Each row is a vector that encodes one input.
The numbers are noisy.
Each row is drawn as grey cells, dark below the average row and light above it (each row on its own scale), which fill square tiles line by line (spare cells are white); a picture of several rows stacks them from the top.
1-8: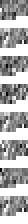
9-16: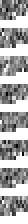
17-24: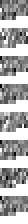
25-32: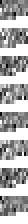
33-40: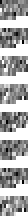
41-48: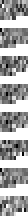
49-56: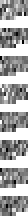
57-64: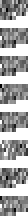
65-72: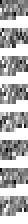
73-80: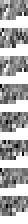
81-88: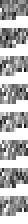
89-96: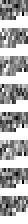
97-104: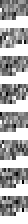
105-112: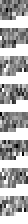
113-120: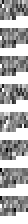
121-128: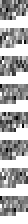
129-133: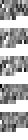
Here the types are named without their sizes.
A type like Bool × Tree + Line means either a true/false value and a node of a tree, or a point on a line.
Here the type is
Tree.
